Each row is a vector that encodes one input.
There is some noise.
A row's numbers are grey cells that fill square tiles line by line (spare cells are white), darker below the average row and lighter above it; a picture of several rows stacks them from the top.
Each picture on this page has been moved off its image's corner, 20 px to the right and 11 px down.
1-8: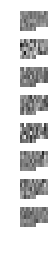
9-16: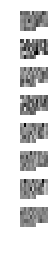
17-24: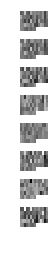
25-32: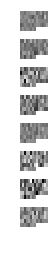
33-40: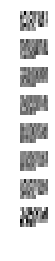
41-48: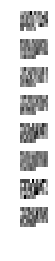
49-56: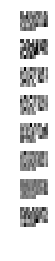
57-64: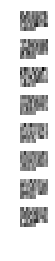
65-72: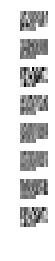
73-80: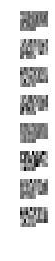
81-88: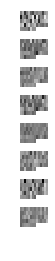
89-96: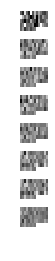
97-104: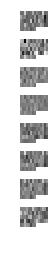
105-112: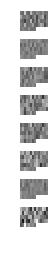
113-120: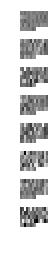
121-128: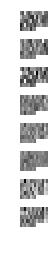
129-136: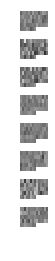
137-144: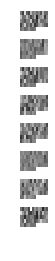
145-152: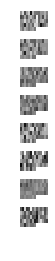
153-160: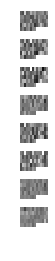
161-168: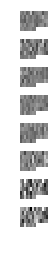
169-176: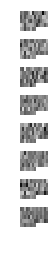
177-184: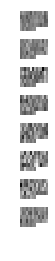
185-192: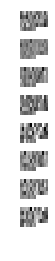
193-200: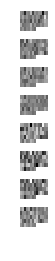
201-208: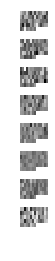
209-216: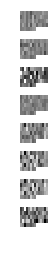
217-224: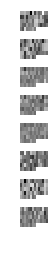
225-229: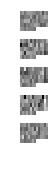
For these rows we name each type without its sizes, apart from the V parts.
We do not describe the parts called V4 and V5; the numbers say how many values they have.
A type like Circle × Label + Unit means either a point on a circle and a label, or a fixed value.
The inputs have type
(Bool × Bool × Bool + List(V4)) × Tree + Line × V5.
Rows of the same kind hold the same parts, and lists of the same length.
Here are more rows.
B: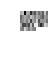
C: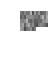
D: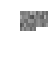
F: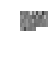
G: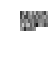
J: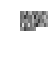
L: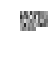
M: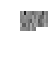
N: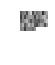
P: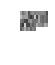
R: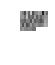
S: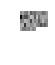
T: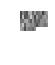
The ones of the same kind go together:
B, L, T
C, N, R, S
D, F, P
G, M
J

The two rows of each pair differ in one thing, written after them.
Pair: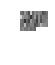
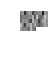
the value of V4 in item 2 of the list
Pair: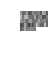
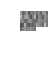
the value of V4 in item 1 of the list
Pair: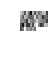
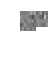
the node of the tree
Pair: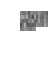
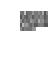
the value of V4 in item 2 of the list
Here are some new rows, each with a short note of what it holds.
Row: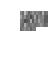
a node of a tree, together with a list of two items
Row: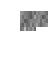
a node of a tree, together with a list of two items
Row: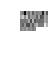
a node of a tree, together with the empty list
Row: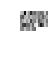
a node of a tree and three true/false values
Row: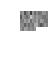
a node of a tree, together with the empty list
